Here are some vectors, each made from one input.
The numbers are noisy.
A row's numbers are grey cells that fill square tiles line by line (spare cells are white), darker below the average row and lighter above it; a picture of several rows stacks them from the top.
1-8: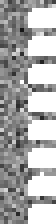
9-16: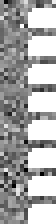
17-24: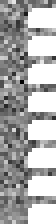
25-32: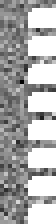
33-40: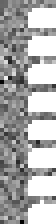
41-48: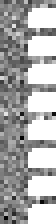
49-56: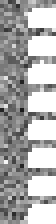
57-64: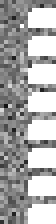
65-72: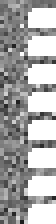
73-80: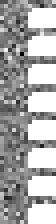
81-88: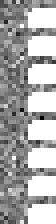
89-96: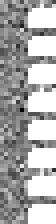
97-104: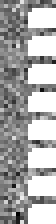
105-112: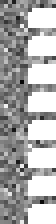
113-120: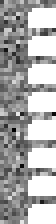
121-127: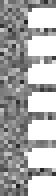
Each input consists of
a point on a 4-point line, a point on an 8-point line and four true/false values, together with either a point on a 4-point line, or a point on an 8-point line.
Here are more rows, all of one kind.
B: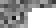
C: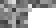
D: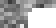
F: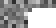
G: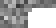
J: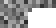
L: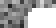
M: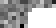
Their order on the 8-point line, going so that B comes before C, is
L, M, B, C, D, G, J, F.
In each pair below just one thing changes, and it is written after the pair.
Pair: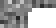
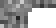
the place on one of the two 8-point lines
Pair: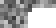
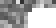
one of the four true/false values
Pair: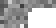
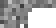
the place on the 4-point line
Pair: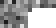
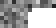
one of the four true/false values
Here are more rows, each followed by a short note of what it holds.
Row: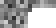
a point on a 4-point line, a point on each of two 8-point lines and four true/false values
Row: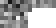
a point on each of two 4-point lines, a point on an 8-point line and four true/false values
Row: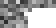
a point on each of two 4-point lines, a point on an 8-point line and four true/false values
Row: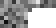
a point on each of two 4-point lines, a point on an 8-point line and four true/false values
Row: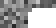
a point on each of two 4-point lines, a point on an 8-point line and four true/false values
